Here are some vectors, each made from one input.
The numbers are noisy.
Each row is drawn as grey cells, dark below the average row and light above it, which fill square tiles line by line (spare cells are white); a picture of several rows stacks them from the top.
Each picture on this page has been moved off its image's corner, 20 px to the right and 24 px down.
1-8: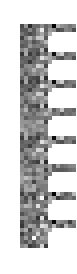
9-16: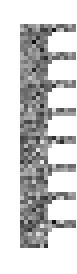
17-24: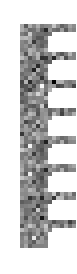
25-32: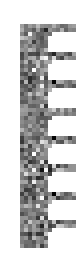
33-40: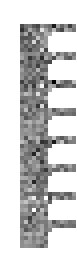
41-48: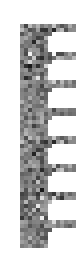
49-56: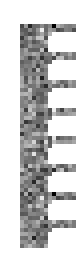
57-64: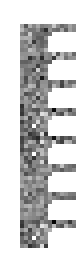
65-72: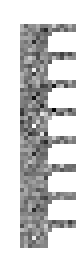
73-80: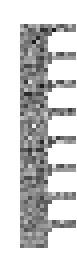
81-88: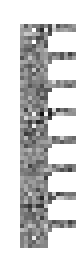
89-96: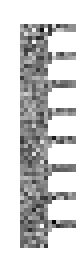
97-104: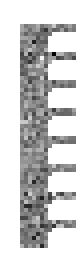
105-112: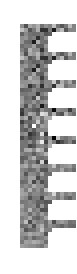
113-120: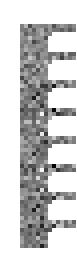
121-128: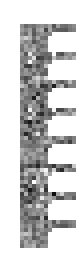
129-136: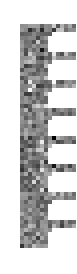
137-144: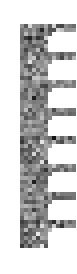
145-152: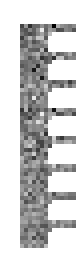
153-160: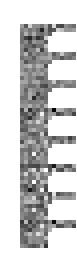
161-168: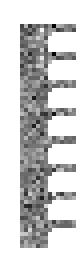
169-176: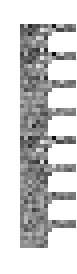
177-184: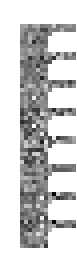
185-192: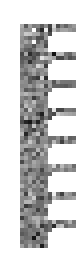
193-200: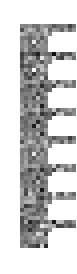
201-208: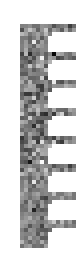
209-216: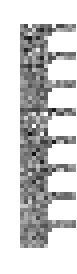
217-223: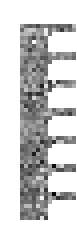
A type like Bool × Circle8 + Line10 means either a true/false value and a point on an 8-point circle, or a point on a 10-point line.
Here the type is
Line4 × (Line11 + Tree10).
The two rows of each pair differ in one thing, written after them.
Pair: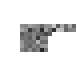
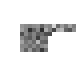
the place on the 11-point line
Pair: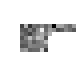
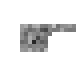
the place on the 4-point line
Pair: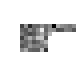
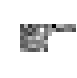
the place on the 11-point line
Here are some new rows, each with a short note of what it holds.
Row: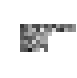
a point on a 4-point line and a node of a 10-node tree
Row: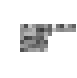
a point on a 4-point line and a node of a 10-node tree
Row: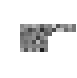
a point on a 4-point line and a point on an 11-point line
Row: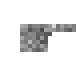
a point on a 4-point line and a point on an 11-point line
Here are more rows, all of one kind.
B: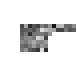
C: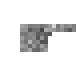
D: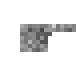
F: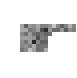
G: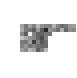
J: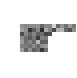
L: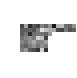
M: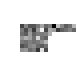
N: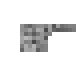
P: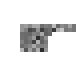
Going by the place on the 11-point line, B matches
C, D, J and L.
